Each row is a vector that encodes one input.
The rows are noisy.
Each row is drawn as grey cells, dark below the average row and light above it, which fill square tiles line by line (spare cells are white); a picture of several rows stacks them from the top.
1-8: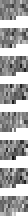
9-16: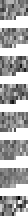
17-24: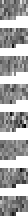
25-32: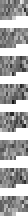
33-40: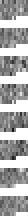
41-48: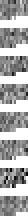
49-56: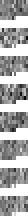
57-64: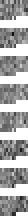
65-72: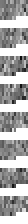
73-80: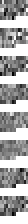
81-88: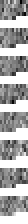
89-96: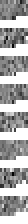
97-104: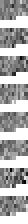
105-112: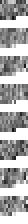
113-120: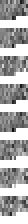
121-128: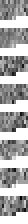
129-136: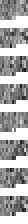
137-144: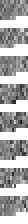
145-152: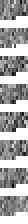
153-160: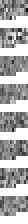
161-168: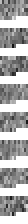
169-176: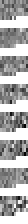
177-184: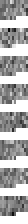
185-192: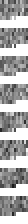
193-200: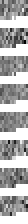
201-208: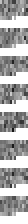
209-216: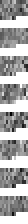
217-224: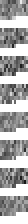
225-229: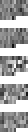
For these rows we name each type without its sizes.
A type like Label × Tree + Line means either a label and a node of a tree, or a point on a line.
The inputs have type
List(Line).
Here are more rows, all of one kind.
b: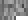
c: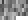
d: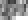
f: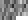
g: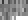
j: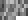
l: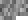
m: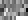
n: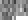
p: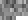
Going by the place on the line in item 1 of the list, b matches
l and n.
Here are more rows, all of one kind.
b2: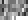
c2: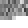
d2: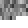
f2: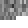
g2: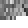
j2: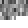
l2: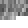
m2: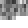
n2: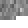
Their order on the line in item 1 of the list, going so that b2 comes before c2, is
d2, f2, g2, n2, j2, b2, l2, c2, m2.
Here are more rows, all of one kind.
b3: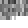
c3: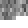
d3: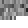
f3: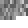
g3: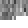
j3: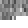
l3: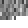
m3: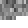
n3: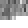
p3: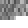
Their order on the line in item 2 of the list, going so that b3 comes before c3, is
b3, l3, g3, j3, n3, c3, d3, m3, f3, p3.
